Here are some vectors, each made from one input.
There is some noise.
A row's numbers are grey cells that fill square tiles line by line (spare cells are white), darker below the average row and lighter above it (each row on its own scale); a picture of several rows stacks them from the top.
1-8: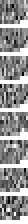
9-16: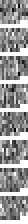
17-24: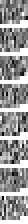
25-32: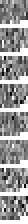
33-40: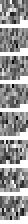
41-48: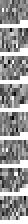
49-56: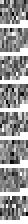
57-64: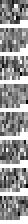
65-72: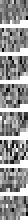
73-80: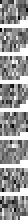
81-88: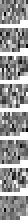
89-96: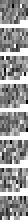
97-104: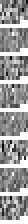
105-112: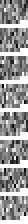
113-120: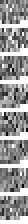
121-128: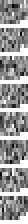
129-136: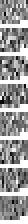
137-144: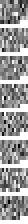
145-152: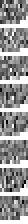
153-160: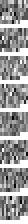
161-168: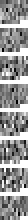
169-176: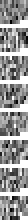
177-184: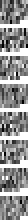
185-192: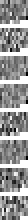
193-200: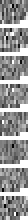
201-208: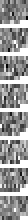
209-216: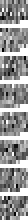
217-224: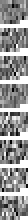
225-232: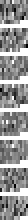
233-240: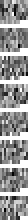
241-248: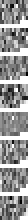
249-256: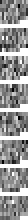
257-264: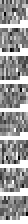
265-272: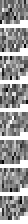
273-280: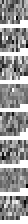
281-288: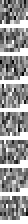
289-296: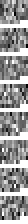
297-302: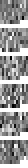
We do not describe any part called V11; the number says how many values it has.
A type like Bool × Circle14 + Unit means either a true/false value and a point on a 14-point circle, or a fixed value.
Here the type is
Label8 × Line6 + List2(Line9) × V11.
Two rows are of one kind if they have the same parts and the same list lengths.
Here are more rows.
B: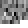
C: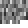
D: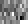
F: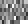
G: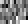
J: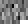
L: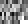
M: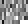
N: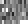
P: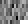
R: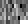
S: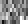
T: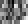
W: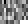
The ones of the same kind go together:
B, D, P, W
C, G, N
F, L, S, T
J, M, R

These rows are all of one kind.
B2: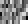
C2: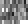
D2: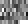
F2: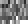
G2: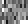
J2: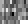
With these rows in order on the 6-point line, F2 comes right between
G2 and J2.
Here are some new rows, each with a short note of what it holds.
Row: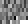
one of 8 labels and a point on a 6-point line
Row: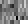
a value of V11, together with the empty list
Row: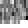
one of 8 labels and a point on a 6-point line
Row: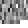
a value of V11, together with a list of two items
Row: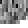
a value of V11, together with the empty list
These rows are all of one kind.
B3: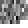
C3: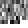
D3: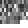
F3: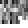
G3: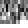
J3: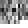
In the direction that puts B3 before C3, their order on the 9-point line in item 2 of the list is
G3, D3, J3, B3, C3, F3.
